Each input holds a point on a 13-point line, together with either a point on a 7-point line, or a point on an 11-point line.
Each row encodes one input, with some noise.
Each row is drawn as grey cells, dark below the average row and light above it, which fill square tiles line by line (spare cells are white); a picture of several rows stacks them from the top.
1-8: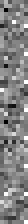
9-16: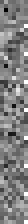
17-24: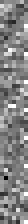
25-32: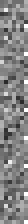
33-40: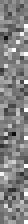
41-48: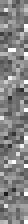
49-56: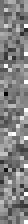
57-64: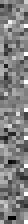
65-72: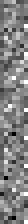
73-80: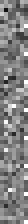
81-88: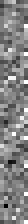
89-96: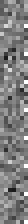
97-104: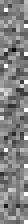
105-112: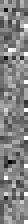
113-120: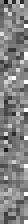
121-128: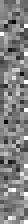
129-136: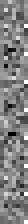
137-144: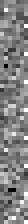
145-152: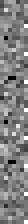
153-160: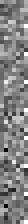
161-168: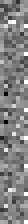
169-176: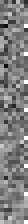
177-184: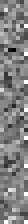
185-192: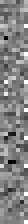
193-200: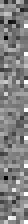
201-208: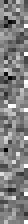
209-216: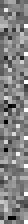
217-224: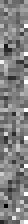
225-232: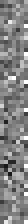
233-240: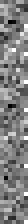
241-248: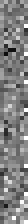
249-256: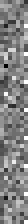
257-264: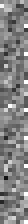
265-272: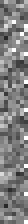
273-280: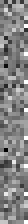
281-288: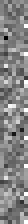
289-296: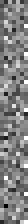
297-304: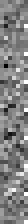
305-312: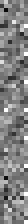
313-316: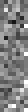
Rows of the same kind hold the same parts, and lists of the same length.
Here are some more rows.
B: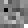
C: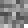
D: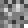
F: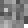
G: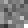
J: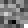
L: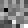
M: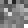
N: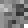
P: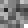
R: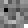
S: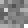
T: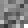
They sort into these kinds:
B, G, J, L, N, P, R, T
C, D, F, M, S

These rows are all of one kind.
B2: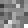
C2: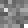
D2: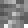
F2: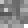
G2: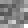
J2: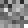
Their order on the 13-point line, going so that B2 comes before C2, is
D2, B2, G2, F2, C2, J2.
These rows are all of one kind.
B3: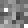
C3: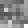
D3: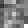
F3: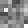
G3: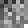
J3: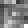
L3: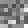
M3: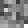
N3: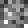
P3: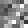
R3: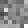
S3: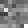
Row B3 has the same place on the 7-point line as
D3, J3, M3 and N3.
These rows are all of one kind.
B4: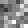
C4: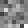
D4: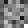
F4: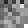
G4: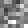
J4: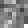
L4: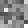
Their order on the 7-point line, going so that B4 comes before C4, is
G4, B4, F4, L4, C4, D4, J4.
